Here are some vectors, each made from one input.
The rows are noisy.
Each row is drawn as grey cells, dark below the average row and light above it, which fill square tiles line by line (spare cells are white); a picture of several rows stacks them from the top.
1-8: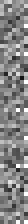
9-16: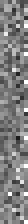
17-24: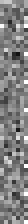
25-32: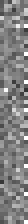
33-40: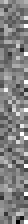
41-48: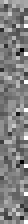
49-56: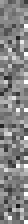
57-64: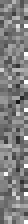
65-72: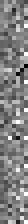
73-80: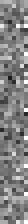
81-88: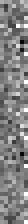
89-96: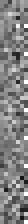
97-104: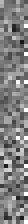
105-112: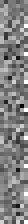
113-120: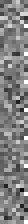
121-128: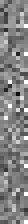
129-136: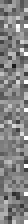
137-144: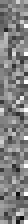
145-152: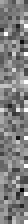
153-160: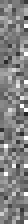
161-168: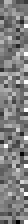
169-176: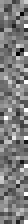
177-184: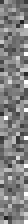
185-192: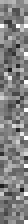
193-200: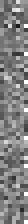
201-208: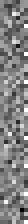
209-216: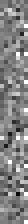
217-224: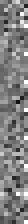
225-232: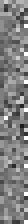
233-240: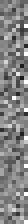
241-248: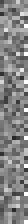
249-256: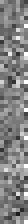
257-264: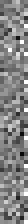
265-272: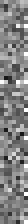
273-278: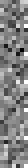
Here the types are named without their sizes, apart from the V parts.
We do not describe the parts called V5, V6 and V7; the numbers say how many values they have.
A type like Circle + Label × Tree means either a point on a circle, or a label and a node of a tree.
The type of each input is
Line × V5 + Tree × Tree + V6 × V7.
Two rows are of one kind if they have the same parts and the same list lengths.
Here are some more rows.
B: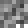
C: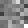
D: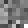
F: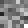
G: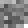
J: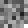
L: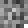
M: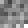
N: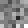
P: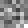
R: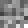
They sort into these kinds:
B, C, F, M, R
D, J, L
G, N, P

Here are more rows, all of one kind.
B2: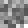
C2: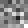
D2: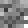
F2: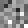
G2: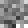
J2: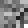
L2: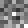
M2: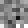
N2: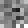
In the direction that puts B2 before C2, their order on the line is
B2, D2, G2, J2, M2, C2, L2, N2, F2.
